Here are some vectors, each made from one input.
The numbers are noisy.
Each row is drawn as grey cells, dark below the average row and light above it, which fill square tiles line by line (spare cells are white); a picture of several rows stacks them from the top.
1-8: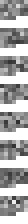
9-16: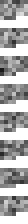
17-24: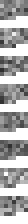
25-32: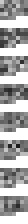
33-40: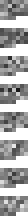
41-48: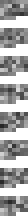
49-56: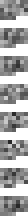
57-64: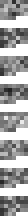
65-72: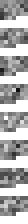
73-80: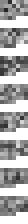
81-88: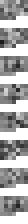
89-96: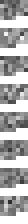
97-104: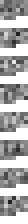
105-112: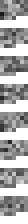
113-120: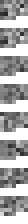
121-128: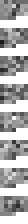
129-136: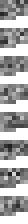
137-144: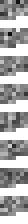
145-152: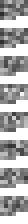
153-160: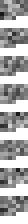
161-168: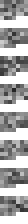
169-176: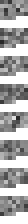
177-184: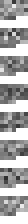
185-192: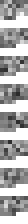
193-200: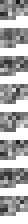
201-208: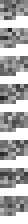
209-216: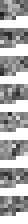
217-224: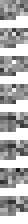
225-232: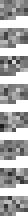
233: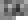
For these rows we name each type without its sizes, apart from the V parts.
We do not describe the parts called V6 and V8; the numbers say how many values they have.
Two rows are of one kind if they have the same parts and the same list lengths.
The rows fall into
4 kinds.
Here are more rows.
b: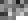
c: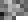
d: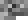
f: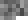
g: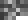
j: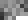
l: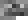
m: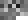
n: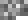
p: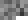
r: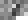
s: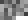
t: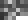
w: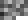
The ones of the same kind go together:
b, c, g, j, t, w
d, n
f, l, p, s
m, r

